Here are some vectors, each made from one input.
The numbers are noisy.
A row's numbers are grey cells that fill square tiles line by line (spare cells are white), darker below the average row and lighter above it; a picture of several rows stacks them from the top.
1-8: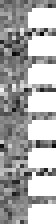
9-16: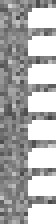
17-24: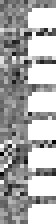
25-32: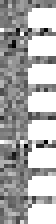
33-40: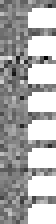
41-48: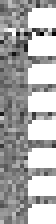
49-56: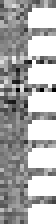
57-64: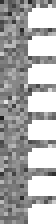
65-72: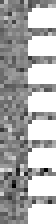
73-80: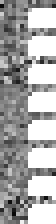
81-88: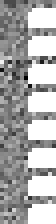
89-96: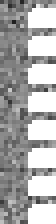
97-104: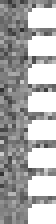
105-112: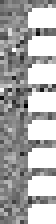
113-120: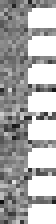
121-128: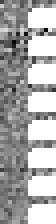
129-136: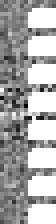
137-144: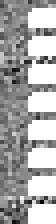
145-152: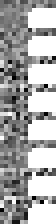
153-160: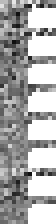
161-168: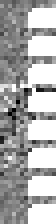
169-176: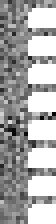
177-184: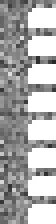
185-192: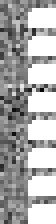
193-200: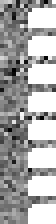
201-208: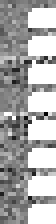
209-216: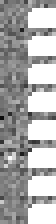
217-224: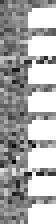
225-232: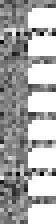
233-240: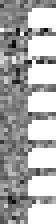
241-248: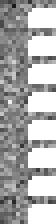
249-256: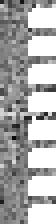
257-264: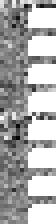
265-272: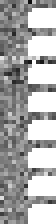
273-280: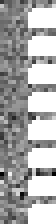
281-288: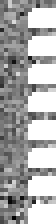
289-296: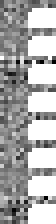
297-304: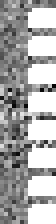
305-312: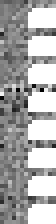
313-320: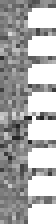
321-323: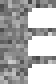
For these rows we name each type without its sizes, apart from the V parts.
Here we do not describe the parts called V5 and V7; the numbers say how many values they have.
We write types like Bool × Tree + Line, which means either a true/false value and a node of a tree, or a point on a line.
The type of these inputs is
(Line + V5) × (Line + V7) + Tree.
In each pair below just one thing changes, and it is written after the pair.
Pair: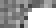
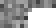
the value of V5
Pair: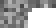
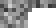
the value of V5
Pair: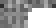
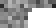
the value of V7
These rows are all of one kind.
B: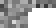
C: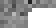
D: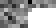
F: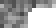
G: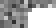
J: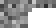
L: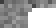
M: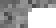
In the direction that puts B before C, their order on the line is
M, L, B, F, J, C, D, G.
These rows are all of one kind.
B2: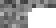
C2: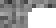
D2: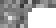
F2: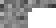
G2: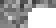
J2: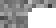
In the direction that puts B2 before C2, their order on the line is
F2, D2, G2, B2, C2, J2.
